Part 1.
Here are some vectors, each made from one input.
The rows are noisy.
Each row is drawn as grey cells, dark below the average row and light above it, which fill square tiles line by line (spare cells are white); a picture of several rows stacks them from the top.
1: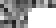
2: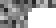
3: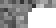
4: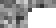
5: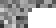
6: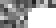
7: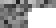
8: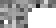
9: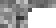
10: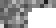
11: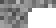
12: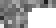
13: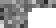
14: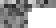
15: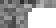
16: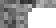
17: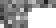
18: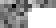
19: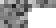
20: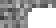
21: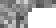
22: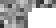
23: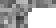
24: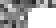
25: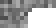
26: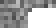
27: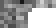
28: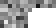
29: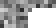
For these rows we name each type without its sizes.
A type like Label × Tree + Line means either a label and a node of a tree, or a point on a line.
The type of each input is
Tree.
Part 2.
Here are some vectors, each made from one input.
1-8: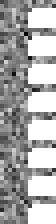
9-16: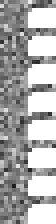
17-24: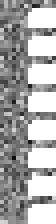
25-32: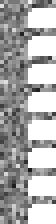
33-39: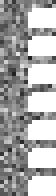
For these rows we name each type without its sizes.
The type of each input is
Circle.
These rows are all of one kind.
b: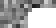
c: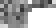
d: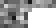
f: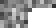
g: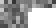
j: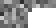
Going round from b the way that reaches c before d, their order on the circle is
b, c, f, j, g, d.
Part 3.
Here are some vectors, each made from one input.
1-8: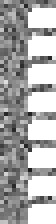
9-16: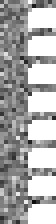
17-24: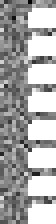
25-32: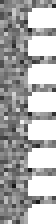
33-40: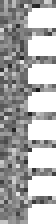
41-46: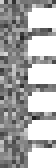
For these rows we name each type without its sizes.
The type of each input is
Circle.
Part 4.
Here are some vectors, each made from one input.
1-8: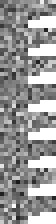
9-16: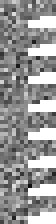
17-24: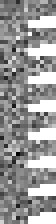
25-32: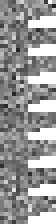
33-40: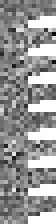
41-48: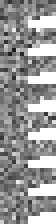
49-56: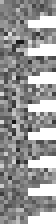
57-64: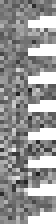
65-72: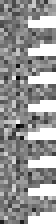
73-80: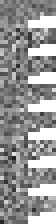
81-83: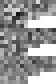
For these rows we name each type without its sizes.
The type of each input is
Tree.
